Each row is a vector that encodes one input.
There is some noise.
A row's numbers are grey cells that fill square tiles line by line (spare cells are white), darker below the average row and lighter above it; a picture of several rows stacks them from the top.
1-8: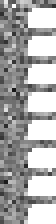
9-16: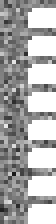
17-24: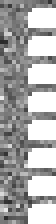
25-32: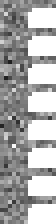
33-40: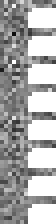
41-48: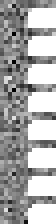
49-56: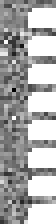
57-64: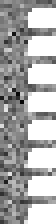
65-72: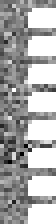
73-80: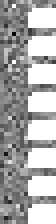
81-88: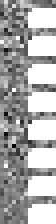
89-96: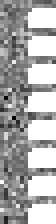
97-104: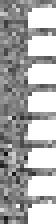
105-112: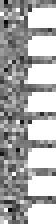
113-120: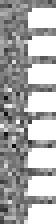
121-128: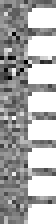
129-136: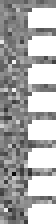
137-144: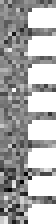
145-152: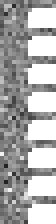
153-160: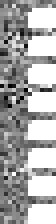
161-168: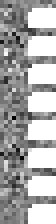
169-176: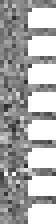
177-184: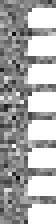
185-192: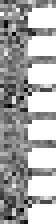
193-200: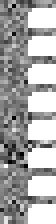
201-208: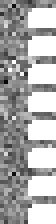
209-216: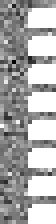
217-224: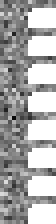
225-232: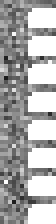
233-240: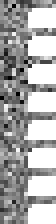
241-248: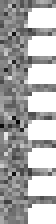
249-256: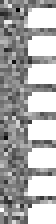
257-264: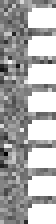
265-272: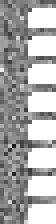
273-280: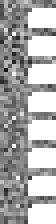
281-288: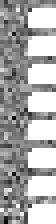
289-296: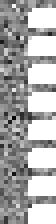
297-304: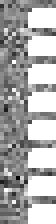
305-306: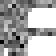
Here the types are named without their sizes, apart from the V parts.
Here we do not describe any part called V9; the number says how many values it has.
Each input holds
a list of items, each a label and a value of V9.
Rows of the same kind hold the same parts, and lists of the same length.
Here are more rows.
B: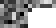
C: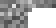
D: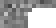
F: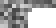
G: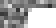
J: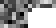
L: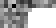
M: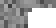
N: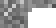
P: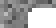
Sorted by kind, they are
B, J
C, D, F, M, N, P
G, L

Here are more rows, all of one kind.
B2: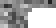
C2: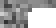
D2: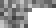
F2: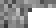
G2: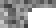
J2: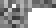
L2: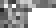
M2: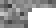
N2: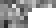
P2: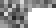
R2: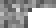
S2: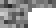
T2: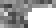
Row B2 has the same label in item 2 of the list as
G2, L2, N2 and R2.
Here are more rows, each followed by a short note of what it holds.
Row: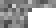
a list of two items
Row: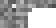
a list of two items
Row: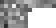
a list of two items
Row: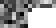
the empty list
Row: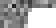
a list of one item
